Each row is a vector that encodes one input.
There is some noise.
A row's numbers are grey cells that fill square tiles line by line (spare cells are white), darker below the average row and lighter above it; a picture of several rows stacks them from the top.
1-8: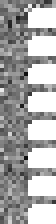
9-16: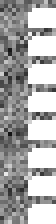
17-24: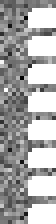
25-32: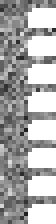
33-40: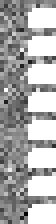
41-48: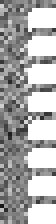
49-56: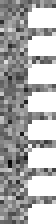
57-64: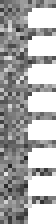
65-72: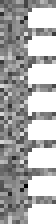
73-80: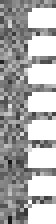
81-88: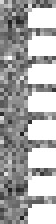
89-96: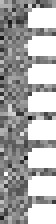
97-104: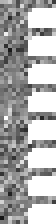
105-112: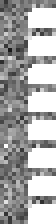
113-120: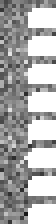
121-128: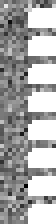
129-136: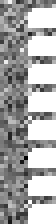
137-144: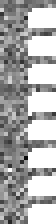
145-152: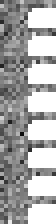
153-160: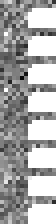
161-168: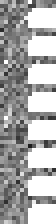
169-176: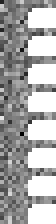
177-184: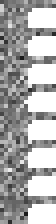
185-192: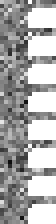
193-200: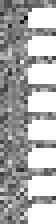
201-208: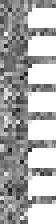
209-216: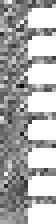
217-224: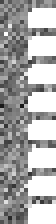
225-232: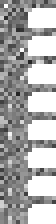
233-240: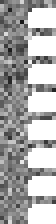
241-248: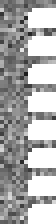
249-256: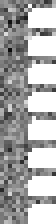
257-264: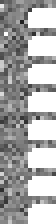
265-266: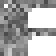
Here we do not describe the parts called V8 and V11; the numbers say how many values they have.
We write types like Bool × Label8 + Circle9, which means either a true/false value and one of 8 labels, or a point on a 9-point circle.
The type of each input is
Bool × (Line5 + V11) + Line6 + V8.
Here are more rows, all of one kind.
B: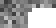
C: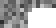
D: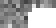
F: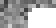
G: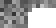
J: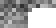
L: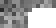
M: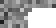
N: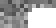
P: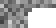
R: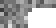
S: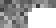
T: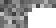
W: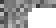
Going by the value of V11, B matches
G, L, S and T.
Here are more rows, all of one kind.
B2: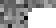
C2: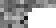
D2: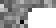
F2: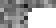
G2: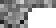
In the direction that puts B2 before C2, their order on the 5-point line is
G2, B2, F2, C2, D2.
